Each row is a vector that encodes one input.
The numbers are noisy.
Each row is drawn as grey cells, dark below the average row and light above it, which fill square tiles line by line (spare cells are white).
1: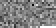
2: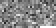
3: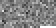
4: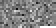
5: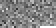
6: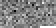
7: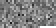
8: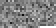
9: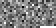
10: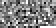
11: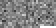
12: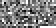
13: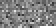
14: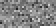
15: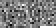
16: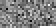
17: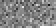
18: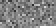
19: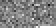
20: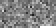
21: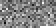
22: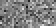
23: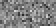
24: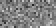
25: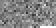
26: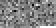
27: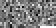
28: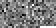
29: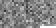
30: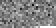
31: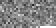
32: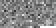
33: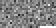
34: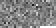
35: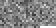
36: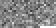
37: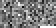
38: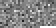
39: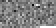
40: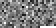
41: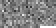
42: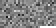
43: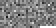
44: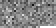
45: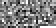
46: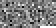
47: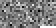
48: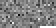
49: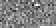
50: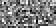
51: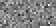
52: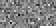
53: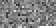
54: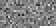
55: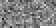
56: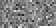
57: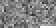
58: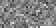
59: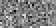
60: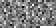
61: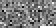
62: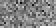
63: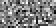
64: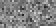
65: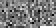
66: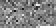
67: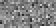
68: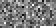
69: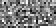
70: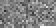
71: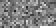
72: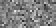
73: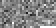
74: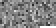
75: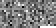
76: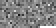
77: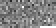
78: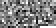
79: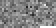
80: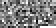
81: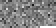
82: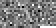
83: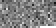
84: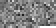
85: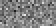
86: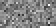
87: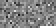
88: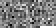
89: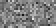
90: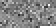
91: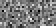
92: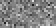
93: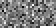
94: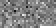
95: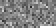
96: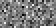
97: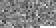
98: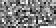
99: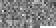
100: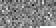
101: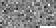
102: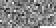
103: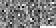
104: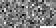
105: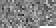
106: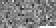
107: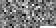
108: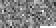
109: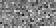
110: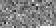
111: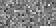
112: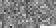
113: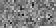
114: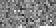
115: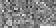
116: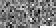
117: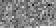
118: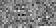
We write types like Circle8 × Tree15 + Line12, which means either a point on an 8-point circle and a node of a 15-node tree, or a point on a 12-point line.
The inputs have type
List2(Line3 × Line5 + Line4).
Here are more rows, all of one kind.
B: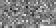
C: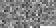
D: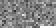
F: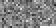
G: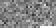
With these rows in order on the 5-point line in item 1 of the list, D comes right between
B and G.
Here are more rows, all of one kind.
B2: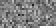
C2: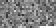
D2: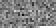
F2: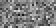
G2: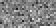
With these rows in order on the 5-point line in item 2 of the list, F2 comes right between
D2 and G2.
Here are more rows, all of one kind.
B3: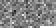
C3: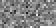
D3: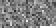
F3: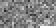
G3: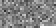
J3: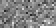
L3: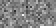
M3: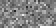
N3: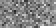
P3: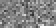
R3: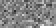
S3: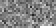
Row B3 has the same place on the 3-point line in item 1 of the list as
C3, D3, L3 and M3.
